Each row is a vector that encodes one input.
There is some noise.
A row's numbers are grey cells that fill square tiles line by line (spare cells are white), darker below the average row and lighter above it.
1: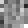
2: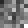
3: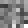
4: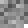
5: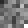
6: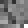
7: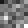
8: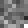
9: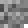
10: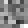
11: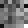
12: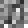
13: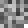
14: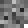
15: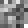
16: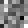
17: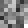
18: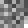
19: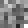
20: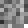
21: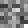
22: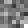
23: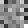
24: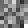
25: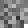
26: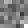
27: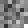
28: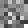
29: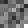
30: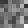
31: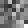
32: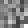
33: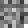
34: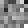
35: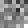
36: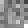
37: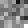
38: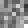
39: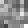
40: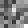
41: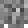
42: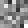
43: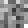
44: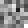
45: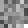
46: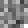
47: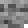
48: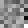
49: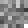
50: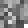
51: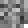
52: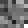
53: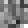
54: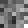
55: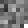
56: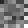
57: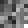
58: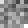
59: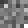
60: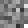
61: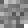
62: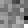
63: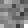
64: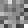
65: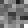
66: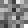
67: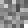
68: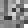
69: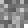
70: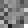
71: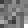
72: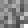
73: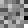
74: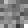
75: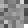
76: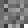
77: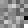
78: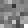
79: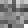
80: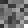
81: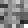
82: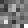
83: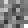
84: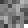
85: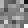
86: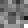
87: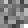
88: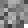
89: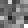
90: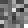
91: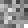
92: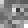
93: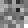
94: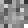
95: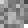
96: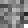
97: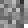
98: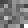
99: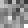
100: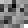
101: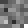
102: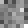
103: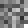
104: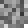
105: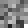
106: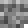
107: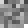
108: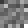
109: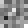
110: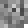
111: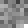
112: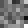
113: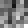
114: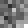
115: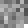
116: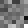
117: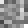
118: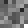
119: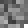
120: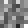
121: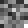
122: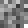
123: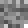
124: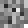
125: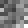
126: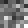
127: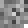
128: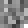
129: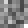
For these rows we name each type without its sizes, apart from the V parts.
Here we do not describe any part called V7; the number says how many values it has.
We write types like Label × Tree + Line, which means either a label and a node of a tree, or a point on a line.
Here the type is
Bool × Label + V7.
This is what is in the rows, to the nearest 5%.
About 60% of them hold a label and a true/false value. The rest hold a value of V7.
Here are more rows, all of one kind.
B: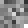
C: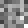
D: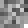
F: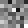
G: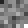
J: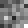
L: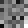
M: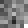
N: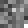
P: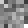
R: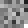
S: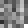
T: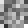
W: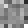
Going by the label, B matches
D, L, M and R.
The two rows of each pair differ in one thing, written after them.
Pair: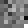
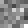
the true/false value
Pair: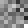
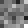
the true/false value
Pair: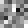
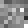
the label
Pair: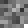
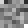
the true/false value
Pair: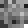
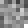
the true/false value
